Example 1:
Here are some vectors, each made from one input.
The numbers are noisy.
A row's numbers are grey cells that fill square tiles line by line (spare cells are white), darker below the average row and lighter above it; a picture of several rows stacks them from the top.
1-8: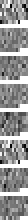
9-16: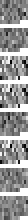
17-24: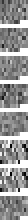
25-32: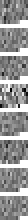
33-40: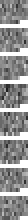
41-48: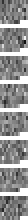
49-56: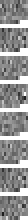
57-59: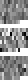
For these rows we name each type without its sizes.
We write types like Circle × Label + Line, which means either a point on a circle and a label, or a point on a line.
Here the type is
List(Line).
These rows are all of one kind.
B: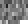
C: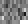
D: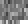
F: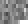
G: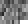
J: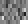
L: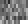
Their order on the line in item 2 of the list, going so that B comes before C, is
L, F, D, G, B, J, C.
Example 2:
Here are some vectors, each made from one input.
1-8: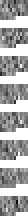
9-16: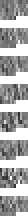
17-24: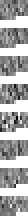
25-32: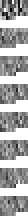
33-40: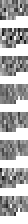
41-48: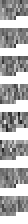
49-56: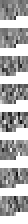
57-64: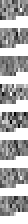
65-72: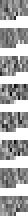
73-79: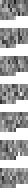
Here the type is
Line7 + Line11.
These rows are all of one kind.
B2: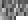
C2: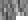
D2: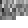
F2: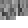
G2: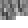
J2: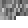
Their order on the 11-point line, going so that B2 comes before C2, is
J2, B2, C2, G2, D2, F2.
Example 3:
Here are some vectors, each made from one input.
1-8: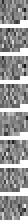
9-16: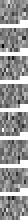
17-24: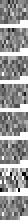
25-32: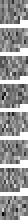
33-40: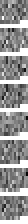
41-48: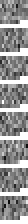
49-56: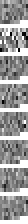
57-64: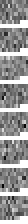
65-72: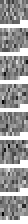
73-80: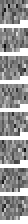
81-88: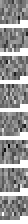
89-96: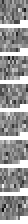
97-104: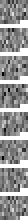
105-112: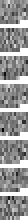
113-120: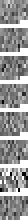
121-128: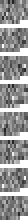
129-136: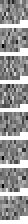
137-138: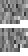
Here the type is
List2(Line10).
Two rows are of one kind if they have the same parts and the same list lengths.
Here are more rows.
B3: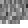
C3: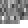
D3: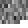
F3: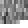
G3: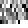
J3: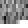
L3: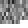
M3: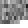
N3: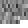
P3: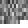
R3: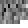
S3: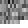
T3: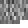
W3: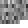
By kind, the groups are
B3, C3, D3, F3, J3, M3, P3, S3, W3
G3
L3, N3, R3, T3

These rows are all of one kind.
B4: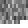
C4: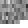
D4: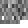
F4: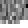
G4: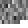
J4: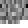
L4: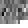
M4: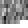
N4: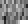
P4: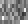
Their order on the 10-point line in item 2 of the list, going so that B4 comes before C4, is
N4, J4, F4, B4, L4, P4, C4, G4, D4, M4.
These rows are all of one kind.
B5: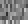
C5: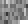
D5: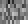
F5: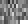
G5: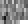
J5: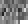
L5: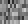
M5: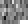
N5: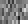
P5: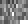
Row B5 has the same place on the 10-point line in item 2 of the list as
C5, G5 and N5.
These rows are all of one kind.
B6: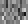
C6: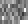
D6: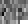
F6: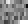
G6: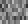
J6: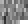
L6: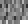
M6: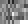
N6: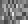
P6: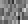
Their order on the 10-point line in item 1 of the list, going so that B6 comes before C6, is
M6, N6, P6, D6, B6, C6, F6, J6, L6, G6.
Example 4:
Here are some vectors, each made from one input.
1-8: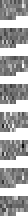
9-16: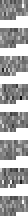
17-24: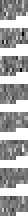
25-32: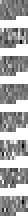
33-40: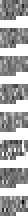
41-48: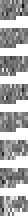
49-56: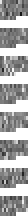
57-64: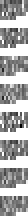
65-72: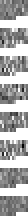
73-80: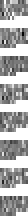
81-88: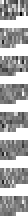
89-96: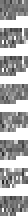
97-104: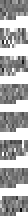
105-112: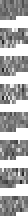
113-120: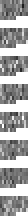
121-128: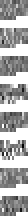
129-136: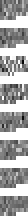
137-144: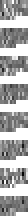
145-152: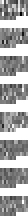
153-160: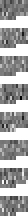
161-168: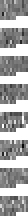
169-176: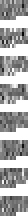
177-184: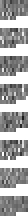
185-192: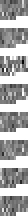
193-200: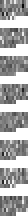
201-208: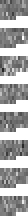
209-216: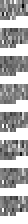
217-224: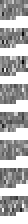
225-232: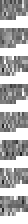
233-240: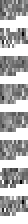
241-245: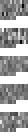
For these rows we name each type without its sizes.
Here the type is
List(Line).
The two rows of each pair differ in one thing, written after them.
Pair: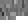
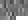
the place on the line in item 2 of the list
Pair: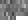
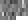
the place on the line in item 2 of the list
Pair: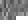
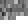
the place on the line in item 2 of the list
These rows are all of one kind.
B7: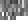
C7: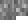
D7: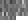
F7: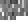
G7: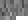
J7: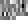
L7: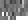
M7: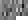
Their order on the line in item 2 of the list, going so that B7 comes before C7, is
D7, M7, G7, L7, B7, F7, J7, C7.
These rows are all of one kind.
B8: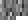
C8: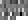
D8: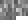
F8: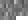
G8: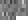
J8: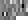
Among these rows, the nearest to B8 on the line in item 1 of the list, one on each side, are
C8 and J8.
